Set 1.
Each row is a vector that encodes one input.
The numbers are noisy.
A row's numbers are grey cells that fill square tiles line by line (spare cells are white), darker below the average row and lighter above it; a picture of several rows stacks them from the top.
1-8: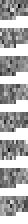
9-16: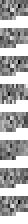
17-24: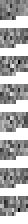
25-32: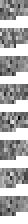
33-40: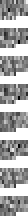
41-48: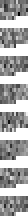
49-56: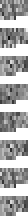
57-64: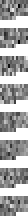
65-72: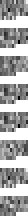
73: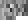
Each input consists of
a node of a 9-node tree.
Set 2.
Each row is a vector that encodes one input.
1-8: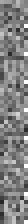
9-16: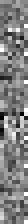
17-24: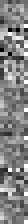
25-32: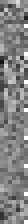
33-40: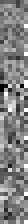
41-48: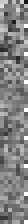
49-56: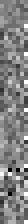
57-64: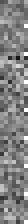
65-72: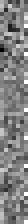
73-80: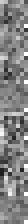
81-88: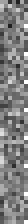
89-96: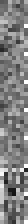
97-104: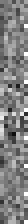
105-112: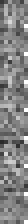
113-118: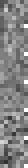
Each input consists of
a point on a 10-point line.
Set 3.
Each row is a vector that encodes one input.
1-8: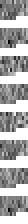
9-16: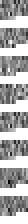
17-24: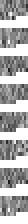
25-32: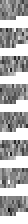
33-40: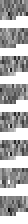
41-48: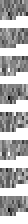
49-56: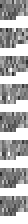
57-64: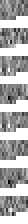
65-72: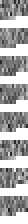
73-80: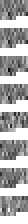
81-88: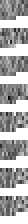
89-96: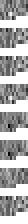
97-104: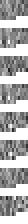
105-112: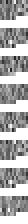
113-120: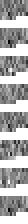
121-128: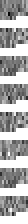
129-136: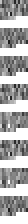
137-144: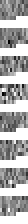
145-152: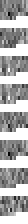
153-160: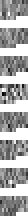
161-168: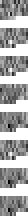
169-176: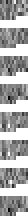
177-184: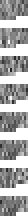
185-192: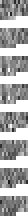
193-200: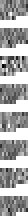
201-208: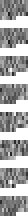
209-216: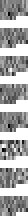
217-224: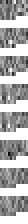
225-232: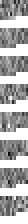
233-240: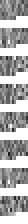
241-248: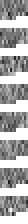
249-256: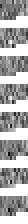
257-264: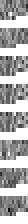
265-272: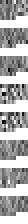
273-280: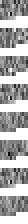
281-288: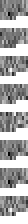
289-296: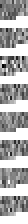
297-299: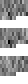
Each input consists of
either a fixed value, or a node of an 8-node tree.
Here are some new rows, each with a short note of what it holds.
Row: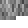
a node of an 8-node tree
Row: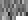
a node of an 8-node tree
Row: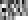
a fixed value
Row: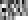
a fixed value
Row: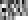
a fixed value
